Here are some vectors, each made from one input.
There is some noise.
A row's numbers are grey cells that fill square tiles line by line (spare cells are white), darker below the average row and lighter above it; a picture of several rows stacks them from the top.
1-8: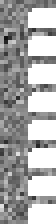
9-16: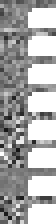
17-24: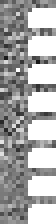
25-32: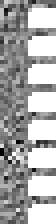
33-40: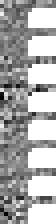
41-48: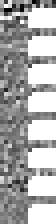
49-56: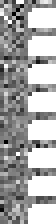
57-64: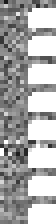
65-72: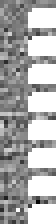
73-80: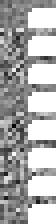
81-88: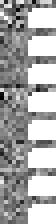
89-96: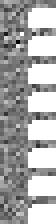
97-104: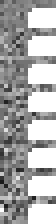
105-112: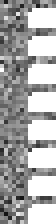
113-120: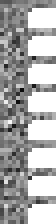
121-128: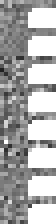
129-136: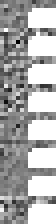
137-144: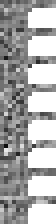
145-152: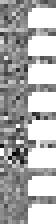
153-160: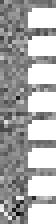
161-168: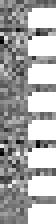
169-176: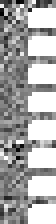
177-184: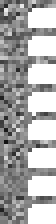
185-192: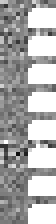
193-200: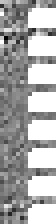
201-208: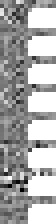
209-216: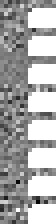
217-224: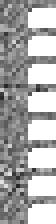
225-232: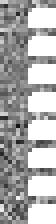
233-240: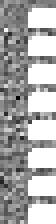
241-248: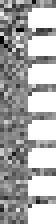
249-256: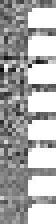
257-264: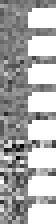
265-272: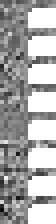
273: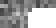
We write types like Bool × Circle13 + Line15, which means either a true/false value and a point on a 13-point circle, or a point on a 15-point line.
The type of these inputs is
Bool × (Line7 + Line8) + List2(Line9).
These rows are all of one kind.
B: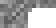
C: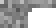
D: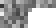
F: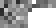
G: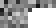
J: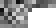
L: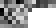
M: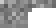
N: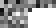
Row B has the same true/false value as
D, J and L.
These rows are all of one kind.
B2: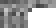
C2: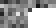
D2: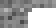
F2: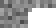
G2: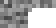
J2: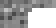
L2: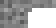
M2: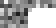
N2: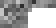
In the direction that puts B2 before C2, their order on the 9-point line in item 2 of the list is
F2, D2, N2, G2, B2, J2, M2, L2, C2.
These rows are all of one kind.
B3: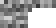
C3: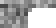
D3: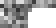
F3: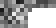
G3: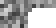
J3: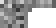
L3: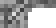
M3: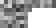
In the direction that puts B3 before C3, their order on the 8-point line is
D3, B3, C3, F3, L3, M3, G3, J3.
